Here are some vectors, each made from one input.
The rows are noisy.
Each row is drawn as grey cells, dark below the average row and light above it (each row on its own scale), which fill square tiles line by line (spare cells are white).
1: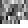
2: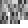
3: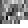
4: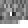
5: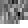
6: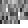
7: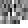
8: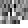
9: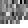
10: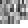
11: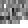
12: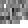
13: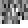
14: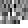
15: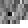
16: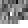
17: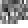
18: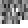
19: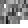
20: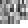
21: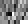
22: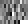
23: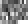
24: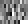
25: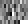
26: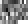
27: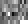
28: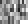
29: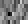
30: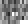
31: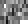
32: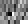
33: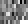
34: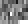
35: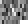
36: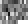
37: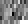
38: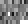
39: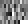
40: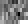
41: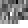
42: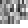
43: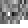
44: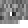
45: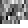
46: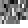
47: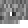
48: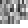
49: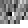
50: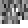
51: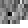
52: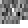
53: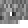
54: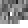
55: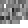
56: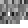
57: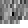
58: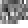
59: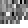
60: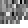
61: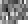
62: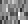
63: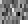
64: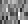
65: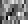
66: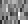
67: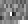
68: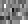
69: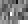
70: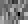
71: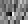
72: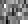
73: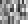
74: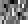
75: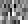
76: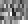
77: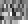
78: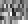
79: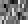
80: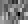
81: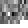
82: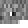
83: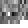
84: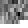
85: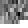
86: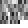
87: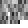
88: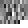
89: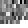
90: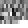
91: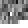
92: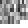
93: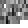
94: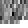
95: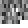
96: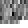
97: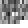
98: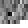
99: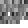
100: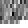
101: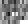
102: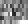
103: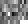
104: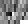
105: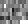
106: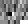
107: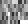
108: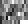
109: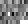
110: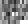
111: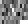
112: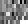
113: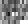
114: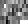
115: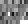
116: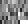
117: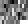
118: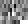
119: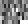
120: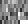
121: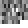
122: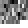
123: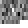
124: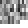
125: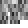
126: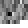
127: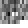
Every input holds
either a point on an 11-point circle and a true/false value, or a fixed value.
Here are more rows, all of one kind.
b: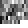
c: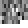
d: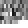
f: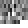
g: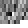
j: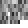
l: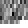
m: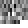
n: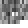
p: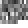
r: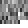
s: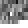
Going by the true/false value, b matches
d, j, l and r.
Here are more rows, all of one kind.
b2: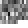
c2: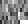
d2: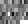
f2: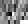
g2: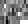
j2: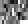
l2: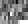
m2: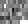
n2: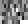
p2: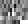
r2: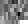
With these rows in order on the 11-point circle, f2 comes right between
c2 and g2.
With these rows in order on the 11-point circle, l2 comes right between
b2 and r2.
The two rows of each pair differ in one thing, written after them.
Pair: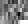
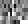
the place on the 11-point circle
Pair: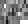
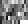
the place on the 11-point circle
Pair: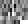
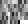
the true/false value
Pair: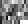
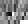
the true/false value
